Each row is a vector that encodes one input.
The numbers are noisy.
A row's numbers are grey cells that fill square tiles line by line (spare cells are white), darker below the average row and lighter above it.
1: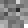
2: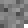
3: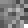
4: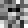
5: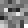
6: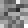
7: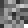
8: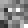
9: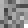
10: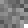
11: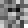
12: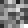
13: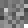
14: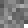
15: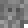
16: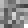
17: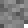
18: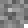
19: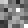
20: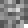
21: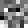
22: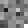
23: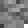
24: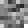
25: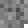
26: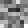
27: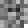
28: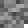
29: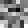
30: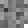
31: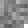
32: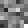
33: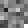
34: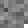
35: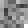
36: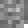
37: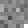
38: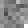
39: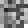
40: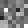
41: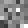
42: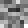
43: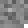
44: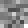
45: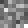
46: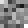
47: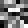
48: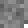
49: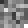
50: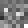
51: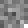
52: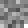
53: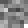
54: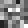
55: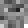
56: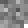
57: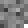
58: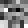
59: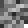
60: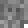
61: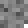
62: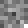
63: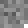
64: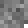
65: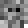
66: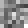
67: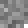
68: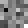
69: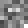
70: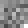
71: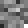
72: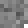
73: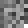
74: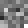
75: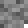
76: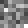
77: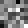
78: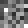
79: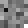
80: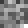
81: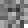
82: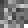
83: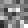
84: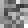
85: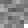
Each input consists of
either a point on a 4-point line, or a point on a 5-point line, or a node of an 8-node tree.
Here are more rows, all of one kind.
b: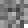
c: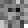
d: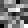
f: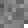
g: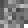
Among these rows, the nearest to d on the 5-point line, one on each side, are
c and f.
